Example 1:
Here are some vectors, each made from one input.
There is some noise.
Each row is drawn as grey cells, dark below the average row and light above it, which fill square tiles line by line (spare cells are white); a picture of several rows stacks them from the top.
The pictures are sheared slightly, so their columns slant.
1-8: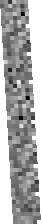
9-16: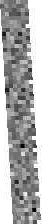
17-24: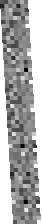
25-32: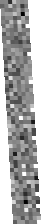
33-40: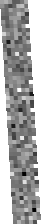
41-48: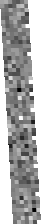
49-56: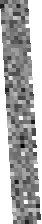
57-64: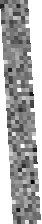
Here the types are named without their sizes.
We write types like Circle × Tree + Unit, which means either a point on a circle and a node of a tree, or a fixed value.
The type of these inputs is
Label.
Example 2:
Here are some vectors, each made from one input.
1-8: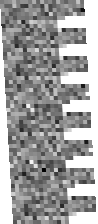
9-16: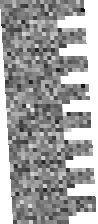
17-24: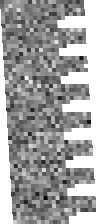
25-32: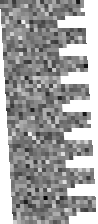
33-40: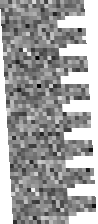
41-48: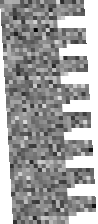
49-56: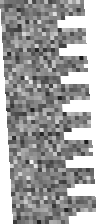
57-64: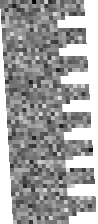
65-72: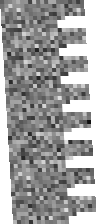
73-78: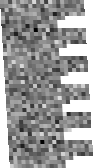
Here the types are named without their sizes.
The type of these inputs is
Bool × Bool × Bool.
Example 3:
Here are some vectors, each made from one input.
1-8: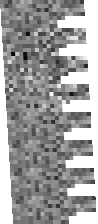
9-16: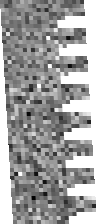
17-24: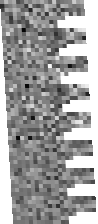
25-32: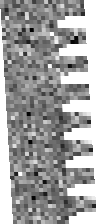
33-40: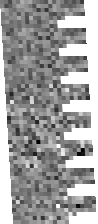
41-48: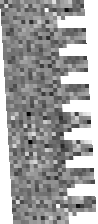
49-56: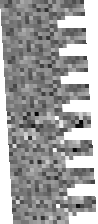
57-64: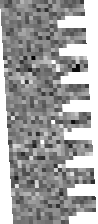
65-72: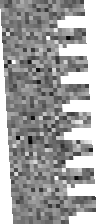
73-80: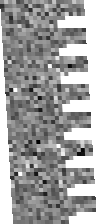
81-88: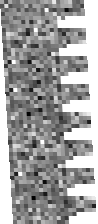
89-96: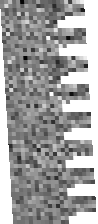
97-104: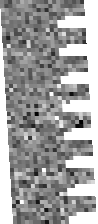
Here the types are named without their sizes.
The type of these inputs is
Label.
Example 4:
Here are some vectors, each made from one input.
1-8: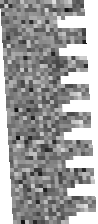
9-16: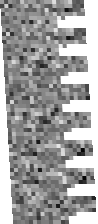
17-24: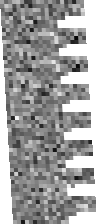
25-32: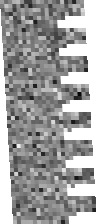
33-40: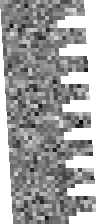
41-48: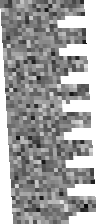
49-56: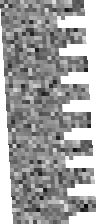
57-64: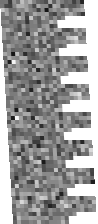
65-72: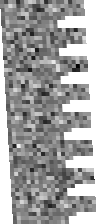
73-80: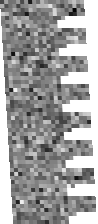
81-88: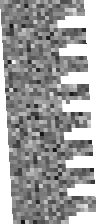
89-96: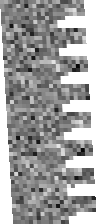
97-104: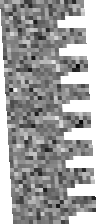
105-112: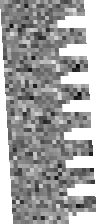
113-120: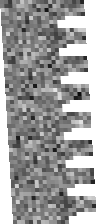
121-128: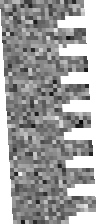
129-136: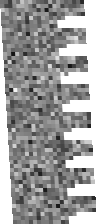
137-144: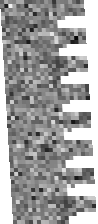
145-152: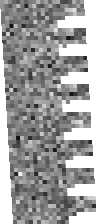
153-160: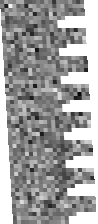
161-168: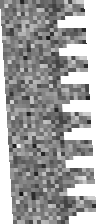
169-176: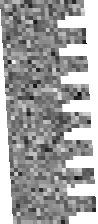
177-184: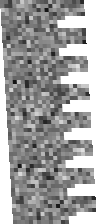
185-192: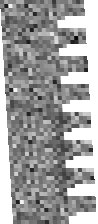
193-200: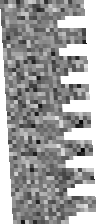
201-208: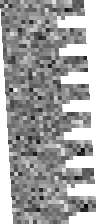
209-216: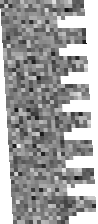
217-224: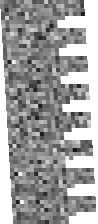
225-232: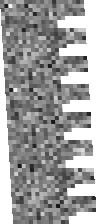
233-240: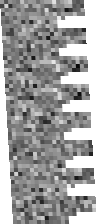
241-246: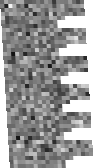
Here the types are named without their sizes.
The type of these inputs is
Label.
